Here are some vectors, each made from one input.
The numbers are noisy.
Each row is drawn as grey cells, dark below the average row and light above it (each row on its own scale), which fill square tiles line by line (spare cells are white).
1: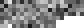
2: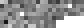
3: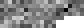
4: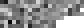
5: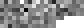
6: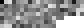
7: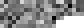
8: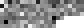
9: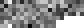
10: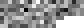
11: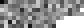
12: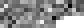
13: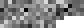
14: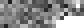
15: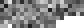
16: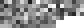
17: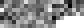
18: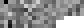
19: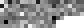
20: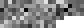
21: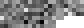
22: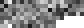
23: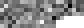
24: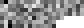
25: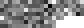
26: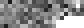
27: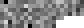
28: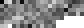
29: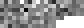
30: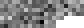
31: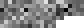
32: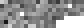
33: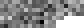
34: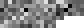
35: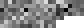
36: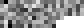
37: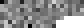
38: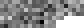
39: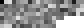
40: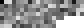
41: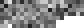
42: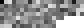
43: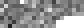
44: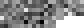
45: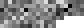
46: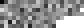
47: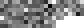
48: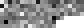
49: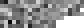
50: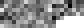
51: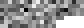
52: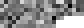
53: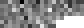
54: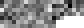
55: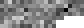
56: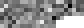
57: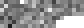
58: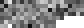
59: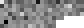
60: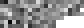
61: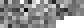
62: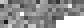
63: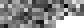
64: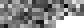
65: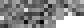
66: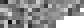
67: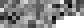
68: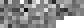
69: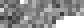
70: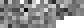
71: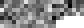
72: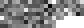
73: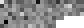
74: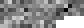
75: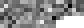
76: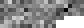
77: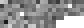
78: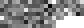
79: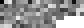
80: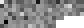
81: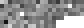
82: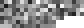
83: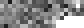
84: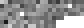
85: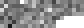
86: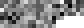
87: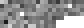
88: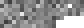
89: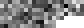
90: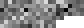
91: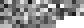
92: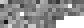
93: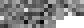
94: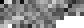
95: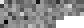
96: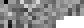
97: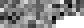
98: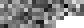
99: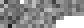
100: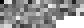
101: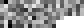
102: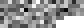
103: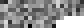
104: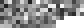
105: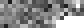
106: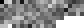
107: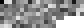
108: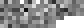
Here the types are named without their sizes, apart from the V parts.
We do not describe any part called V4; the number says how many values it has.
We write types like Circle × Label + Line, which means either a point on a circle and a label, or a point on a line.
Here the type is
(Bool × Bool × Bool + Unit) × V4 + Line.
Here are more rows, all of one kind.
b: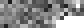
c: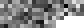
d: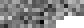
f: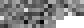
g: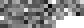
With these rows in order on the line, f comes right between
d and g.
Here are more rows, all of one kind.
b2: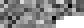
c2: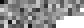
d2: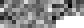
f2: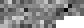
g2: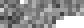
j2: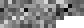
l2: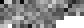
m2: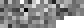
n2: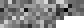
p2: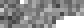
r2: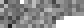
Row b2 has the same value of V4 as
d2, g2, p2 and r2.
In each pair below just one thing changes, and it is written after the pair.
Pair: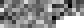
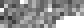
one of the three true/false values
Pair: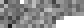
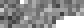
one of the three true/false values
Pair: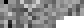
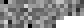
one of the three true/false values
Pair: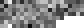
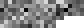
one of the three true/false values
